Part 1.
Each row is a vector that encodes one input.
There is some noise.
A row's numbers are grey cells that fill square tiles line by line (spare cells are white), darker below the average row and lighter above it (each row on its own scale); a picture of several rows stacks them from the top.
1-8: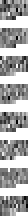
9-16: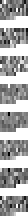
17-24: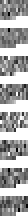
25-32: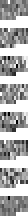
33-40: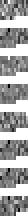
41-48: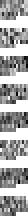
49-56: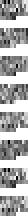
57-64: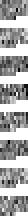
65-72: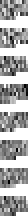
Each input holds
either a fixed value, or four true/false values.
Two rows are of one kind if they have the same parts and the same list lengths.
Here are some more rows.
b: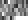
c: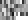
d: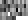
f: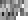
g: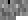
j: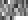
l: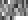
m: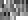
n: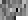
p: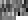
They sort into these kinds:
b, j, l
c, d, f, g, m, n, p

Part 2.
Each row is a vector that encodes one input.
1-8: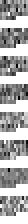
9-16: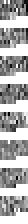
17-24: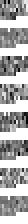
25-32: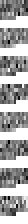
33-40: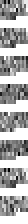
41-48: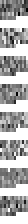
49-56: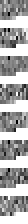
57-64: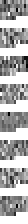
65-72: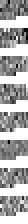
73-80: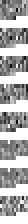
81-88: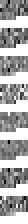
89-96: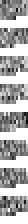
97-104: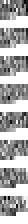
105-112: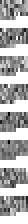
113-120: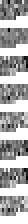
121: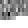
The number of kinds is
2.
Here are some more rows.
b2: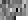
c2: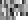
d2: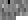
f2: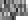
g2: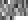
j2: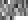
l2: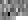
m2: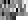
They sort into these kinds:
b2, c2, d2, f2, l2, m2
g2, j2

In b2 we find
four true/false values.
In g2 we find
a fixed value.
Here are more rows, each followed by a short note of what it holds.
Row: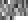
a fixed value
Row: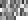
four true/false values
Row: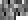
four true/false values
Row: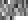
a fixed value
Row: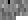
four true/false values
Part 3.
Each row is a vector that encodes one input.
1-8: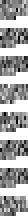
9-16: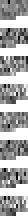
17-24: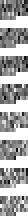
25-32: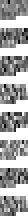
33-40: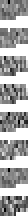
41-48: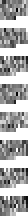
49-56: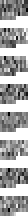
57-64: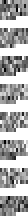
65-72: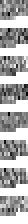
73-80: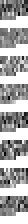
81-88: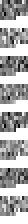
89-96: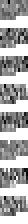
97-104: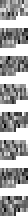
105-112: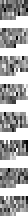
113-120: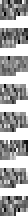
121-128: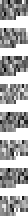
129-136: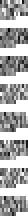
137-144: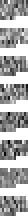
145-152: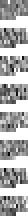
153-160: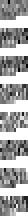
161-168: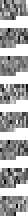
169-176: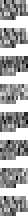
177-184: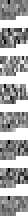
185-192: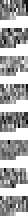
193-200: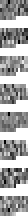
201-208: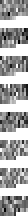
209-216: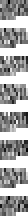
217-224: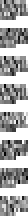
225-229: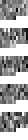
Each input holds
either a fixed value, or four true/false values.
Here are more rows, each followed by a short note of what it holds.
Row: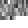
a fixed value
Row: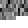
four true/false values
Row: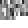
four true/false values
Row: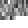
a fixed value
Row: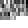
four true/false values
